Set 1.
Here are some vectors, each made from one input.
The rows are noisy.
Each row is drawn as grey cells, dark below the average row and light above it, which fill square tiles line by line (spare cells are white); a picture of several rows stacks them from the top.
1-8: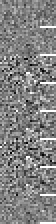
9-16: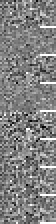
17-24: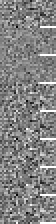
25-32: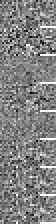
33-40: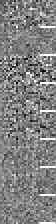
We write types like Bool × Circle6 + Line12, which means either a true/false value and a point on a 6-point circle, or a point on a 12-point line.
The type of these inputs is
Line5.
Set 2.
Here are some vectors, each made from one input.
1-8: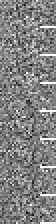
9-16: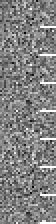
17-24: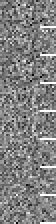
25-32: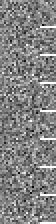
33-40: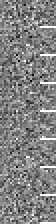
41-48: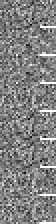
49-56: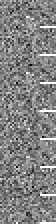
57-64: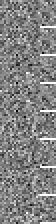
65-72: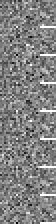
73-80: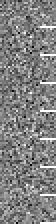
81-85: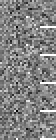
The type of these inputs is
Circle13.
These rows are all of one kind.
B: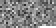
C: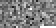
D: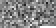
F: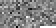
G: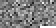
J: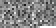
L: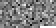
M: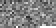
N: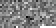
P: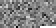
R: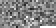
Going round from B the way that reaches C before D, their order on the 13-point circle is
B, M, N, C, L, G, P, F, R, D, J.
